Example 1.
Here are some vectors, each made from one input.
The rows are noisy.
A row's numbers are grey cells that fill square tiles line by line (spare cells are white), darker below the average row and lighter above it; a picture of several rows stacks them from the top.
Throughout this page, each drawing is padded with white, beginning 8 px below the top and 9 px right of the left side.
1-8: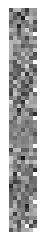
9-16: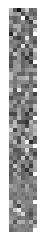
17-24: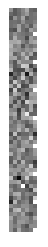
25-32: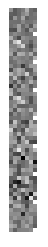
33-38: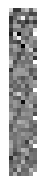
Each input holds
a point on a 6-point line.
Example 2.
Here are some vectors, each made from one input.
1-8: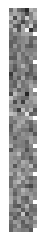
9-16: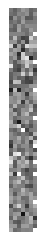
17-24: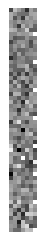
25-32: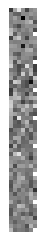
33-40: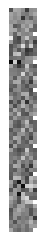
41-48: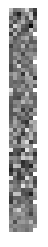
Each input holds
a point on a 9-point line.
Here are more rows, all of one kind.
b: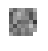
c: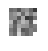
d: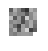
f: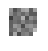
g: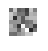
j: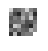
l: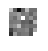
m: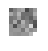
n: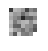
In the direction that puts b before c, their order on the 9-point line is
g, d, n, m, b, c, f, l, j.
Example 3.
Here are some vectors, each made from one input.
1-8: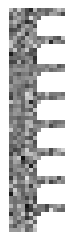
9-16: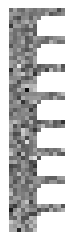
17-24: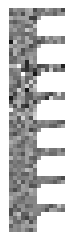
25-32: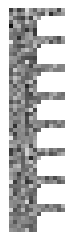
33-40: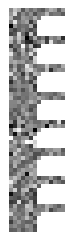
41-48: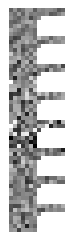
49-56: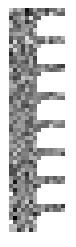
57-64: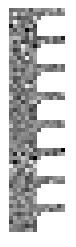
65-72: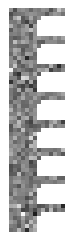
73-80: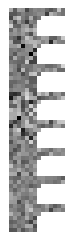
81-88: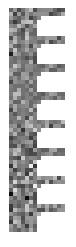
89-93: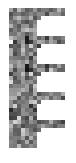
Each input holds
a point on a 17-point circle.
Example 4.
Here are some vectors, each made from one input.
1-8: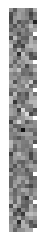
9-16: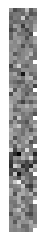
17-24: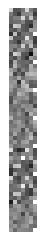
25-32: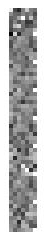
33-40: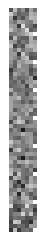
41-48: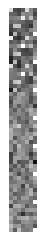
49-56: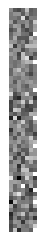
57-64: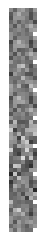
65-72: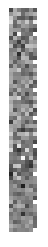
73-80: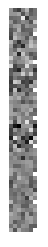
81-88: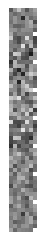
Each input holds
a point on a 5-point line.
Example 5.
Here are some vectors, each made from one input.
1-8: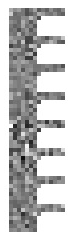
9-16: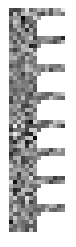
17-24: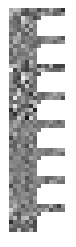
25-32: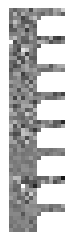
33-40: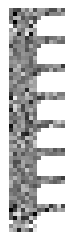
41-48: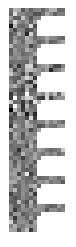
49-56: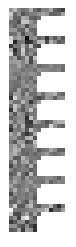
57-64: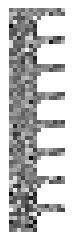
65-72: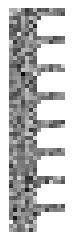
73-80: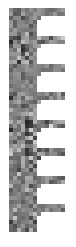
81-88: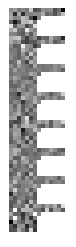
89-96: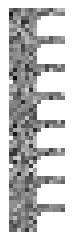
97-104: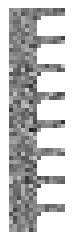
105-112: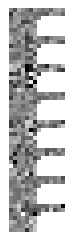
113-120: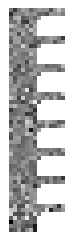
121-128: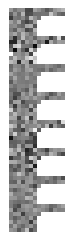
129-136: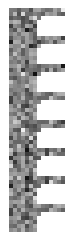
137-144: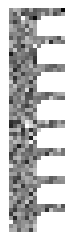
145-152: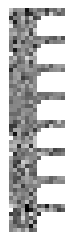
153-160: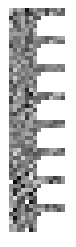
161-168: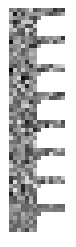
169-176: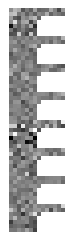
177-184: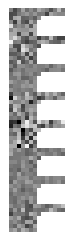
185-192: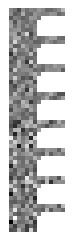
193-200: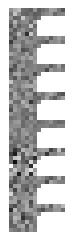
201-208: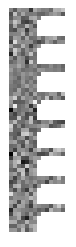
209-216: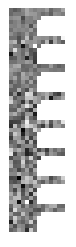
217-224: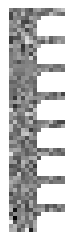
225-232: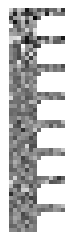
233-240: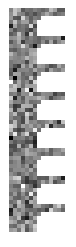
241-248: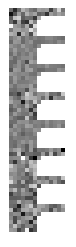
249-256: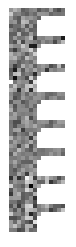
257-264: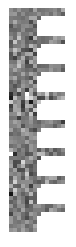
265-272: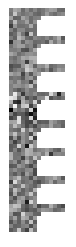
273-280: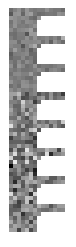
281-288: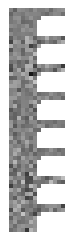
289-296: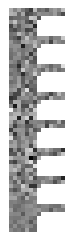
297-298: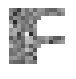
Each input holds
a point on an 8-point line.
